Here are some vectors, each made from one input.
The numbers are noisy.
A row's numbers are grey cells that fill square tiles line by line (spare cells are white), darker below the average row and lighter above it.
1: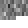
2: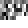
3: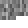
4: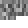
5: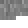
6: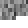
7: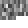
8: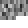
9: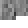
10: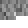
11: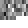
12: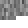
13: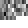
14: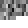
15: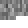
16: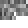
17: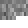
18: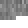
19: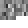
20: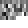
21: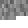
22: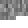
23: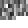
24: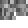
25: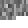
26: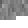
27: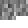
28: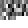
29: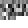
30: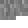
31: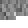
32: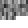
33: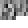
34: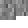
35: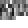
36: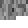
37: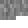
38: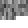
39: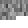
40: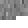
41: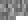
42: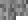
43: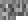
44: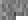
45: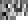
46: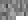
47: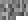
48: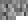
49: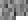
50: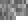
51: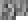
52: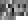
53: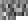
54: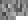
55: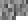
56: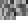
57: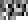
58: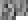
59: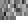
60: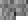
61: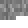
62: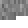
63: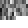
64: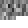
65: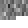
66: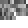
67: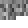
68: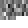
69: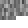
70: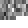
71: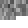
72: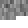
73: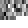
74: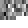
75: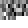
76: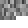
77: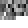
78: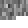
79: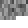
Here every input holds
a list of up to two points on a 5-point line.
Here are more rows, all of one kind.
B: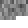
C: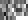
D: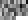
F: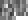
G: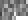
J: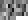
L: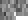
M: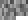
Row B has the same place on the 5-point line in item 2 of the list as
F and M.
